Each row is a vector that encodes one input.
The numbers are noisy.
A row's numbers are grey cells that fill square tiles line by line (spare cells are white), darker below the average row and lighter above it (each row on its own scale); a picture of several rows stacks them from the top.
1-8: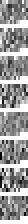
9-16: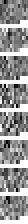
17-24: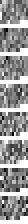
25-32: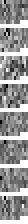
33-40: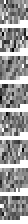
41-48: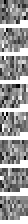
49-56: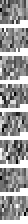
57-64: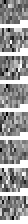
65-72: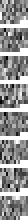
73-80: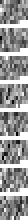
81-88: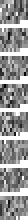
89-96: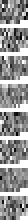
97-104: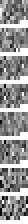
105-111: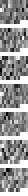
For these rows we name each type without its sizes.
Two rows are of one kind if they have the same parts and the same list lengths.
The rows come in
2 kinds.
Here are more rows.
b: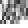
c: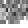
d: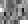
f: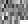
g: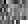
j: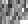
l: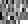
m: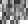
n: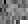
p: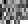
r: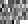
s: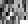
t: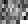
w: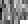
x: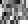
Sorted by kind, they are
b, c, d, f, j, l, m, r, s, w, x
g, n, p, t

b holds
two labels and a true/false value.
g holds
a label.
